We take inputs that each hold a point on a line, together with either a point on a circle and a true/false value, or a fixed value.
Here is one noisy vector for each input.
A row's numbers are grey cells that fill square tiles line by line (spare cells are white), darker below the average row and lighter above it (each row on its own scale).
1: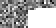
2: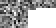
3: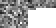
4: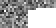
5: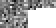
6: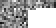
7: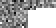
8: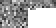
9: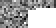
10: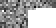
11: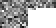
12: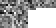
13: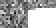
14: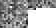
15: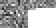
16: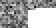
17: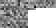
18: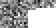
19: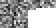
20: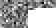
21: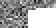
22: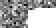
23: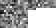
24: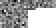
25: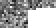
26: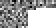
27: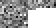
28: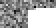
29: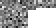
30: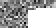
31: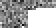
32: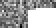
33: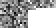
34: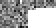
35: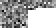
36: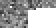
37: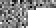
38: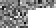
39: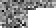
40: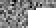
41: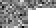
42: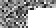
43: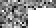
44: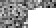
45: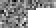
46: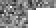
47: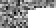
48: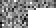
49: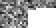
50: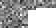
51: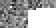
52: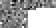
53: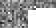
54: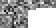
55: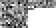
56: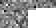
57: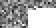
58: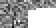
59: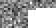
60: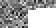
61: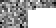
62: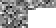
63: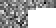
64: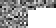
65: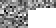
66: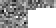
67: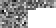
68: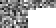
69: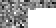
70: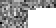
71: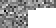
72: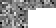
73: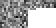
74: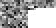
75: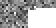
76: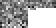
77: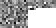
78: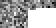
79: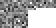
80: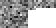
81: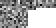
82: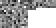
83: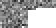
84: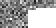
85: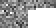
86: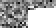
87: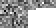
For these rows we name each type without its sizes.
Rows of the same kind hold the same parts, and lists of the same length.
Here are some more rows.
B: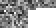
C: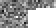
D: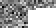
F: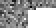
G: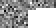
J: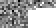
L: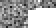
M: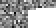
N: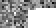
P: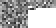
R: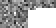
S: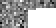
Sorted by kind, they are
B, C, F
D, G, J, L, M, N, P, R, S

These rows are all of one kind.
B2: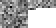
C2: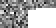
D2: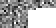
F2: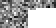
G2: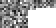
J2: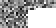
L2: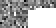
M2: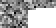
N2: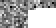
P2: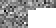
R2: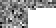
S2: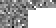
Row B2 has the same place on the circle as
N2, P2 and R2.
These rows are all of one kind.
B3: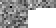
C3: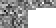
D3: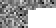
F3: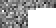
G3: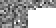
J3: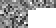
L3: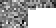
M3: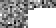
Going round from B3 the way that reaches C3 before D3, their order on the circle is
B3, C3, G3, J3, L3, D3, F3, M3.
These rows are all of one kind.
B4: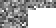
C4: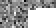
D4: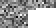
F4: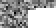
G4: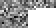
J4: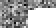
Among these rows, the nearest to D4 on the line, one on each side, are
C4 and F4.
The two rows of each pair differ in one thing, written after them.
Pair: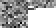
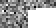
the true/false value
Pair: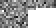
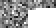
the place on the line
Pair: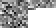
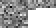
the place on the line
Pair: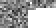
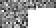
the true/false value
